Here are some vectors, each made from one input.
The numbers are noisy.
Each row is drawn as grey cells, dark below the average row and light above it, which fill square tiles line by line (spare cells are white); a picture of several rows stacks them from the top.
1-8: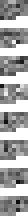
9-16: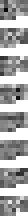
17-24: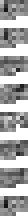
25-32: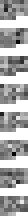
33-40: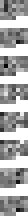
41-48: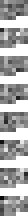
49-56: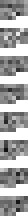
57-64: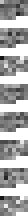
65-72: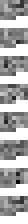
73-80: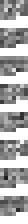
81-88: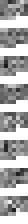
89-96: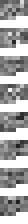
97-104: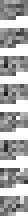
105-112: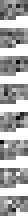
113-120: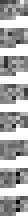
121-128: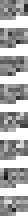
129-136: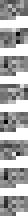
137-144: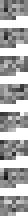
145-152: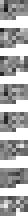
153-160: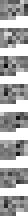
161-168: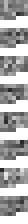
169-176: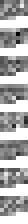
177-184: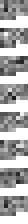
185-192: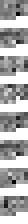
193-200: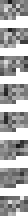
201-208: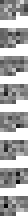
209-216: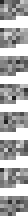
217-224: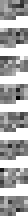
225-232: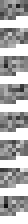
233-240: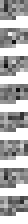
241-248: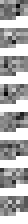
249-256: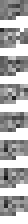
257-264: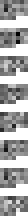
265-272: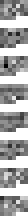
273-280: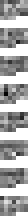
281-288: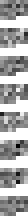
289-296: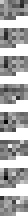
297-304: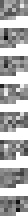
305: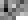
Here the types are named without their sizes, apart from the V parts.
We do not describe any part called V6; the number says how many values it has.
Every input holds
a point on a line, together with a list of items, each a true/false value and a value of V6.
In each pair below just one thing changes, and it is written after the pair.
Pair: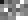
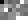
the true/false value in item 2 of the list
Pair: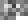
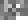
the value of V6 in item 1 of the list
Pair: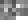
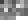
the true/false value in item 1 of the list
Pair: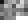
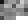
the true/false value in item 2 of the list
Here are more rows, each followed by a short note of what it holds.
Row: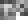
a point on a line, together with a list of two items
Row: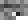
a point on a line, together with a list of one item
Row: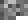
a point on a line, together with a list of one item
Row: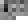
a point on a line, together with the empty list
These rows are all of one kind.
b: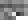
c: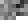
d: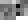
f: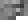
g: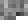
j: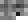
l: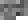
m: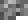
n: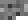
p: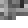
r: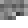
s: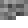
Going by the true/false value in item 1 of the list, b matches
c, d and s.
